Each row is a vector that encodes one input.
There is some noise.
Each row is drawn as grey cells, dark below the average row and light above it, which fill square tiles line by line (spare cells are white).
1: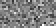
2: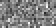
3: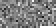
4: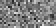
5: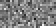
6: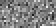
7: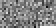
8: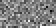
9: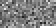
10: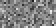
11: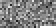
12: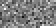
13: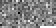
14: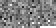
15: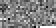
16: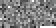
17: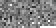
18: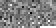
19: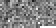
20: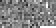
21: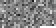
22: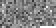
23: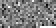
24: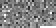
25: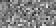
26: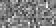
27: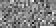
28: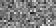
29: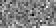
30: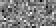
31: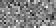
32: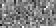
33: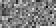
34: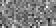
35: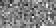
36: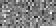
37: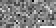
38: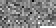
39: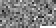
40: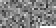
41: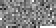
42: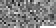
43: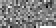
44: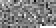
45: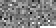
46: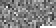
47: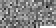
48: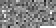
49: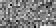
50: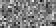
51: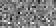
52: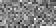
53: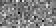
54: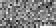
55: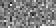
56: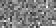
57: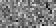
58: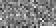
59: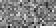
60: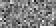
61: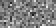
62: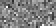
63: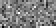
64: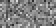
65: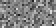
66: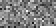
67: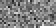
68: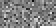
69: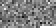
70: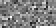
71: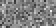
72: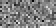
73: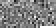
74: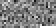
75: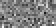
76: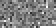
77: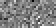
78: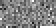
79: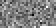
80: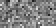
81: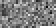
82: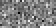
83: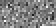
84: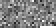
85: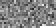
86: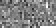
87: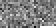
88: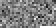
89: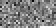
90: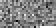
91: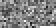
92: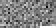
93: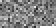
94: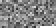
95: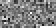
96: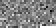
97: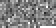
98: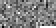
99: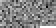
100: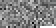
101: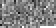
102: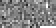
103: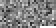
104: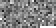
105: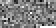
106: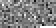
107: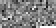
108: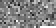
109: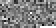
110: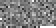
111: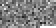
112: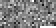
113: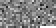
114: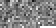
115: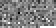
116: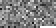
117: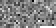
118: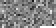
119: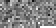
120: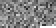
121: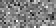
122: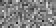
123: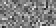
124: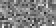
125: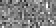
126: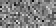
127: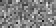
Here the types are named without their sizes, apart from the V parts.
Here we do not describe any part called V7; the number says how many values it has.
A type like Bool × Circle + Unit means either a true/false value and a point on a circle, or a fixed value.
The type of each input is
(Circle + Line) × V7.
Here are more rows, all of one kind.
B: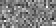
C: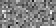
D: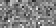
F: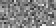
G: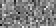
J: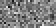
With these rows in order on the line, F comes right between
B and J.
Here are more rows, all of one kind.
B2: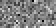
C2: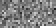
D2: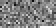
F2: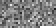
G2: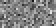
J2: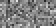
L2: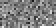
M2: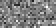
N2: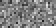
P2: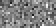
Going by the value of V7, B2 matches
D2 and M2.
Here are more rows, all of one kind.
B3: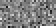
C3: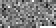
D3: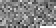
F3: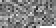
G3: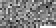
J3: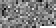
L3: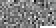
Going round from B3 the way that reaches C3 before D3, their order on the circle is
B3, L3, G3, C3, J3, F3, D3.
